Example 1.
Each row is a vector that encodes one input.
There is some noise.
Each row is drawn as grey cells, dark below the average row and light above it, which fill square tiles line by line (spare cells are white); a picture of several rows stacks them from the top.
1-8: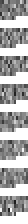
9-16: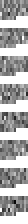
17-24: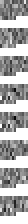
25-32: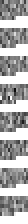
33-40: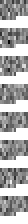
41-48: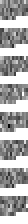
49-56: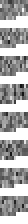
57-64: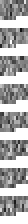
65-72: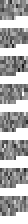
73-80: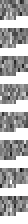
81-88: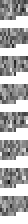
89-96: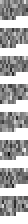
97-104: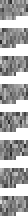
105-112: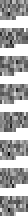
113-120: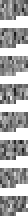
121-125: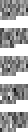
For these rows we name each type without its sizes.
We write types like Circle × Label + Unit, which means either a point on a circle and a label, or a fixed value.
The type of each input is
Label × (Label + Line).
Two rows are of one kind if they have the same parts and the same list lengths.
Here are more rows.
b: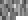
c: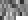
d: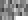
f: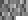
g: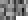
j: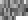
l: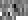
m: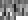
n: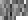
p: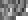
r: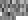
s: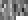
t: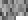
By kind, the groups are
b, d, f, j, n, r, t
c, g, l, m, p, s

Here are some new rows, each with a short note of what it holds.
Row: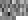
a label and a point on a line
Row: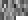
two labels
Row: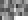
a label and a point on a line
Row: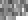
a label and a point on a line
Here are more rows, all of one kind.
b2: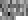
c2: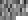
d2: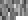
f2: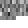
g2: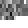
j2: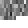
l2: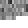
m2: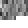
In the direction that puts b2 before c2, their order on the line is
g2, b2, f2, l2, d2, m2, j2, c2.
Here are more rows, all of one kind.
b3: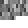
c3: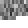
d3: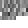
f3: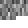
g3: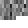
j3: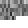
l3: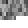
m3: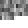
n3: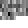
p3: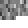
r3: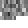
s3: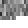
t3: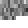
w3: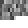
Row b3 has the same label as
f3, p3 and w3.
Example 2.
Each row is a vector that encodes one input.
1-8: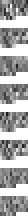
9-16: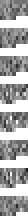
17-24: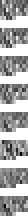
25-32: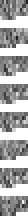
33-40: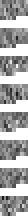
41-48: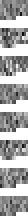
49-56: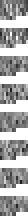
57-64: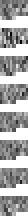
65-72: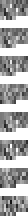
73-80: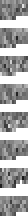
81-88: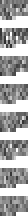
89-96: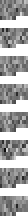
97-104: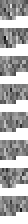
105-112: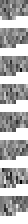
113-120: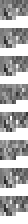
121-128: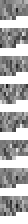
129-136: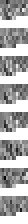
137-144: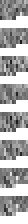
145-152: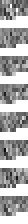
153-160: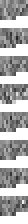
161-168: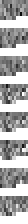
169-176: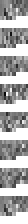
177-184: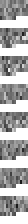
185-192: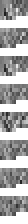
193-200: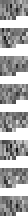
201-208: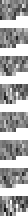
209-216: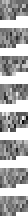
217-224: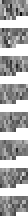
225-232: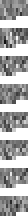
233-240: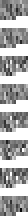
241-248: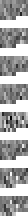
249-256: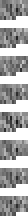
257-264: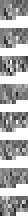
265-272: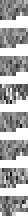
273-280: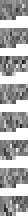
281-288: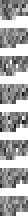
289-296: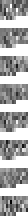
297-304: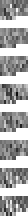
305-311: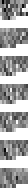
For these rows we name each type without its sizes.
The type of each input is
Bool × Bool × Bool + Label × Label.
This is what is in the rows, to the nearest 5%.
About 40% of them hold two labels. The rest hold three true/false values.
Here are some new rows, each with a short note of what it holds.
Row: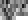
two labels
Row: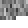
three true/false values
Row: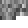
three true/false values
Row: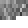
three true/false values
